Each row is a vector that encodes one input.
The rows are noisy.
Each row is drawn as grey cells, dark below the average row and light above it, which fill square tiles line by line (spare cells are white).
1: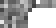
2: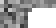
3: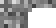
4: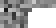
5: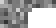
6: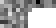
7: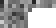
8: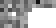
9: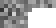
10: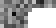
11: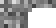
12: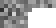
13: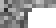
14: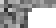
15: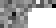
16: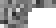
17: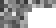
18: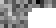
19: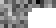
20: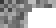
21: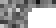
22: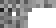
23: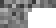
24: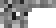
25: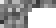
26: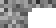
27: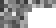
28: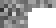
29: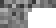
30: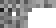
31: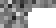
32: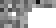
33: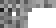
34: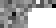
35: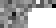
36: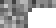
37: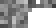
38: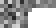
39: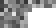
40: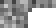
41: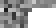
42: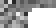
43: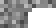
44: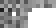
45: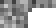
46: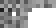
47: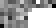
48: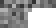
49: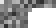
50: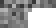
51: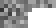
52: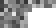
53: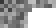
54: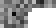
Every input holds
one of 5 labels, together with either a fixed value, or a node of an 8-node tree.
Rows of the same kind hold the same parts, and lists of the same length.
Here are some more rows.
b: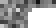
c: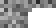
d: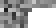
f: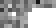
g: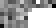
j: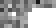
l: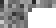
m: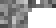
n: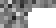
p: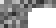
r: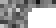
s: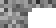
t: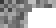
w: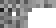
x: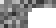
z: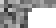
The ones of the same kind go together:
b, c, d, g, l, m, n, p, r, s, x, z
f, j, t, w

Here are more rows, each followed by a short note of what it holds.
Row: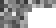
one of 5 labels
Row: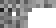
one of 5 labels
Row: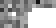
one of 5 labels
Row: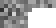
one of 5 labels
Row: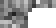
one of 5 labels and a node of an 8-node tree
